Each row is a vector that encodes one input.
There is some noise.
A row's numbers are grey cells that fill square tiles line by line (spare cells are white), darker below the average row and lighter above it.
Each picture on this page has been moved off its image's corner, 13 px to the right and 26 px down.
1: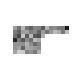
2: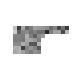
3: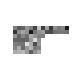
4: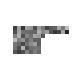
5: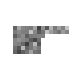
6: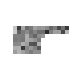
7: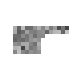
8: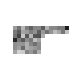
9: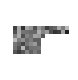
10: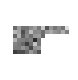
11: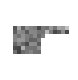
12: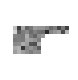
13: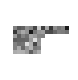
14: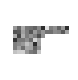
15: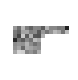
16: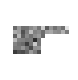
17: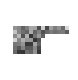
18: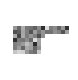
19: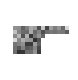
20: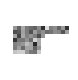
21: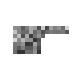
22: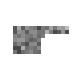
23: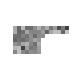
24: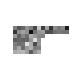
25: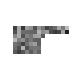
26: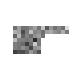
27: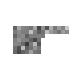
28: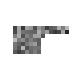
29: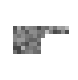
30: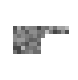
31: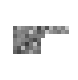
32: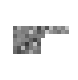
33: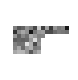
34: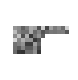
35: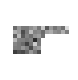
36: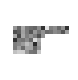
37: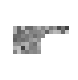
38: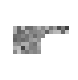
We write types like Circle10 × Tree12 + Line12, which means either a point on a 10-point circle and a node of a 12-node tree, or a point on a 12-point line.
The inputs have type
Bool × Line5.
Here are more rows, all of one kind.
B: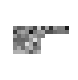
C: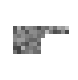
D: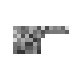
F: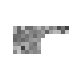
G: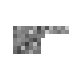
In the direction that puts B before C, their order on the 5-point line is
B, C, G, F, D.
